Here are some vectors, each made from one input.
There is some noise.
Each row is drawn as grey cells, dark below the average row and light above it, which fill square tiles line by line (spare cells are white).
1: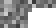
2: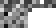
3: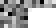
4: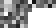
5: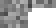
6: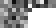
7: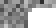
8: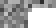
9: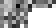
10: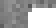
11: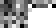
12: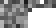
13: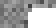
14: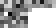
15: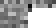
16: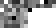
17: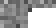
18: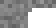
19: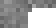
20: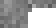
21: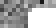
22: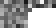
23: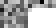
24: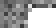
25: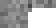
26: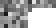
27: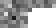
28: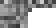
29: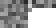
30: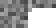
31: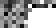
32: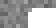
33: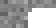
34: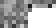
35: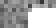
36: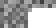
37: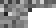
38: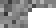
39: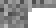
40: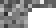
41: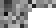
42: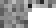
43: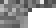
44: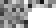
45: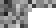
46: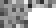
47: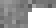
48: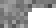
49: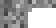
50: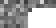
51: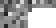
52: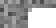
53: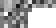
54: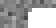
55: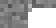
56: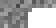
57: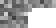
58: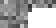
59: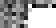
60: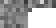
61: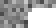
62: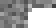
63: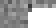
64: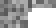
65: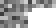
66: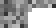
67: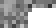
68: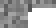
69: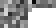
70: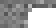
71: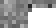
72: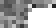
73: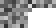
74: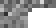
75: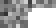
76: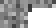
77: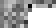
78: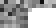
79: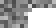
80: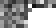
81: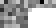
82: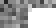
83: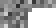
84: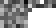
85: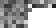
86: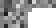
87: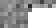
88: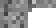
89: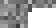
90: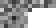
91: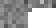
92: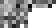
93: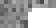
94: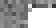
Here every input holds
a list of up to two items, each a point on a 5-point line and a true/false value.
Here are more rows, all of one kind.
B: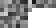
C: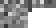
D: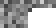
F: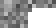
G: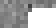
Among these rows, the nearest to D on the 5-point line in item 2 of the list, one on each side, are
C and G.
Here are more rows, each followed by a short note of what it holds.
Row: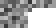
the empty list
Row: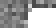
a list of one item
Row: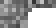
a list of one item
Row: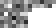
the empty list
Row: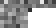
a list of two items
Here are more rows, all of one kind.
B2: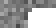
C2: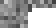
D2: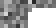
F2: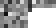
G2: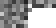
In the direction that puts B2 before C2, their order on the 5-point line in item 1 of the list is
B2, F2, G2, D2, C2.
